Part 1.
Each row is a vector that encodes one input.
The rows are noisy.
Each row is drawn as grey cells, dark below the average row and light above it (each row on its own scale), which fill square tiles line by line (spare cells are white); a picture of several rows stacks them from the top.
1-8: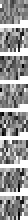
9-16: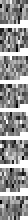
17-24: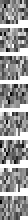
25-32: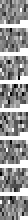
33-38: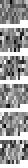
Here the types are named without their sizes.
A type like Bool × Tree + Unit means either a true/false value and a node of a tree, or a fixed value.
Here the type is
Bool × Bool × Bool + Unit.
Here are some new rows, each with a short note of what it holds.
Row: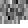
a fixed value
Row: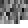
a fixed value
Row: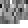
three true/false values
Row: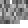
three true/false values
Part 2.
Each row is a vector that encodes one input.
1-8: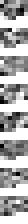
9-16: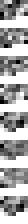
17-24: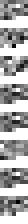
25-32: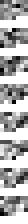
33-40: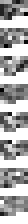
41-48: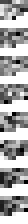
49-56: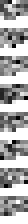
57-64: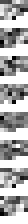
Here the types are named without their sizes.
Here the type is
Bool × Bool × Bool × Bool.
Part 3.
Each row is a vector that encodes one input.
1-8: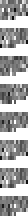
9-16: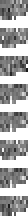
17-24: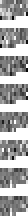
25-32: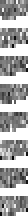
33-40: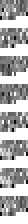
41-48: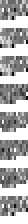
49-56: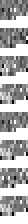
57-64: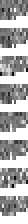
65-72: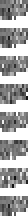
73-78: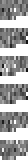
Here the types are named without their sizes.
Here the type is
Bool × Bool × Bool.
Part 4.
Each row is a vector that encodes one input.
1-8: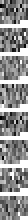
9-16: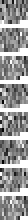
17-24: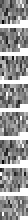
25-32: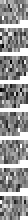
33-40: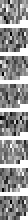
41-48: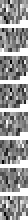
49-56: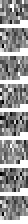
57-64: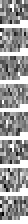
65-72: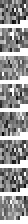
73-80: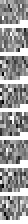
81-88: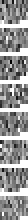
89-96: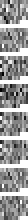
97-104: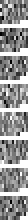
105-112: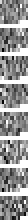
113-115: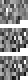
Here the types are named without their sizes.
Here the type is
Line.
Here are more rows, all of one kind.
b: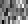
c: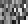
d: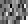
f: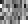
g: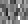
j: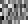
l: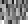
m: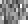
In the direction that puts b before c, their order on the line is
b, g, c, d, m, j, f, l.
